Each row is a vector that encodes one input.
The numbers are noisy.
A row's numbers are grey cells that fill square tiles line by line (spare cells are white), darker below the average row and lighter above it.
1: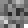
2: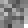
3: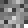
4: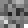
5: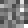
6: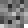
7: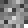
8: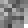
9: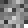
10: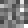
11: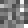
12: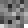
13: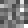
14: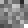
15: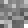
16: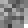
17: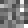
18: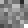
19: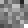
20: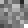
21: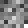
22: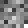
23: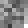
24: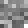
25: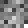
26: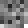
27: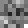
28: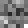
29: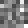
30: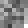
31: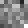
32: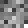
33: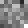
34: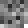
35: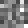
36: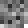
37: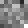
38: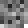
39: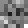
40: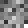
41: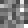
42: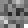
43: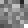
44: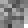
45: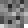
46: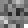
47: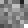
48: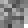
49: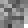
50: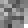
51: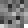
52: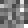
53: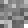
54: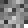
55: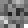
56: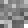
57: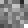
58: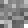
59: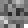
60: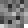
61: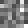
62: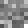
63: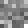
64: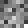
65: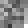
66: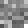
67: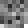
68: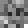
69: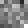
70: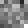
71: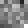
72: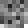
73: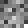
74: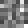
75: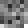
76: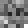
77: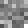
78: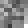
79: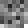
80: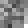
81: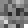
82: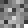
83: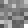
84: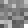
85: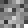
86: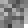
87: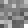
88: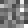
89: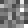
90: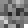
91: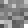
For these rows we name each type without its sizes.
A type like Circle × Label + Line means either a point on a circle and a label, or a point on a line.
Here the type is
Label.
